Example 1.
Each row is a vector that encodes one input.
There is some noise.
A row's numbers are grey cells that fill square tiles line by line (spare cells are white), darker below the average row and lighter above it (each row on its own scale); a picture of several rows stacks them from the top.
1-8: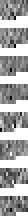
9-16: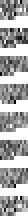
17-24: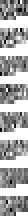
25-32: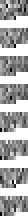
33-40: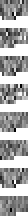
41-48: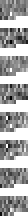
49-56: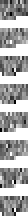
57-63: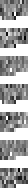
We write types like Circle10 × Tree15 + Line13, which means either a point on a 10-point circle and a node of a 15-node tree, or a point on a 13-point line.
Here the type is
Bool × Bool × Bool.
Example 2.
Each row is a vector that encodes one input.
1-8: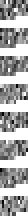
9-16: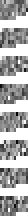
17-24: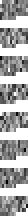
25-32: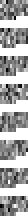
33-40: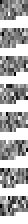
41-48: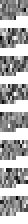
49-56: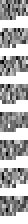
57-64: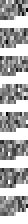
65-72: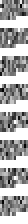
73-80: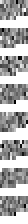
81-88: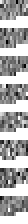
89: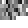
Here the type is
Line11.
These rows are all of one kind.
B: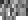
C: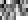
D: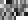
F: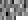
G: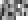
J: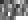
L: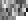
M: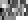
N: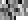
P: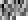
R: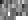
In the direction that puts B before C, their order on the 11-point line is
B, R, J, F, D, N, G, P, C, L, M.
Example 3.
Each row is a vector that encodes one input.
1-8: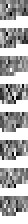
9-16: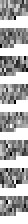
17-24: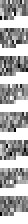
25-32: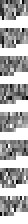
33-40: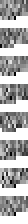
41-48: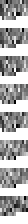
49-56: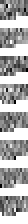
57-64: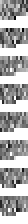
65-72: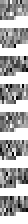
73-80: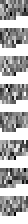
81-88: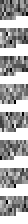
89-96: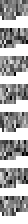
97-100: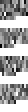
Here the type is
Bool × Bool × Bool.
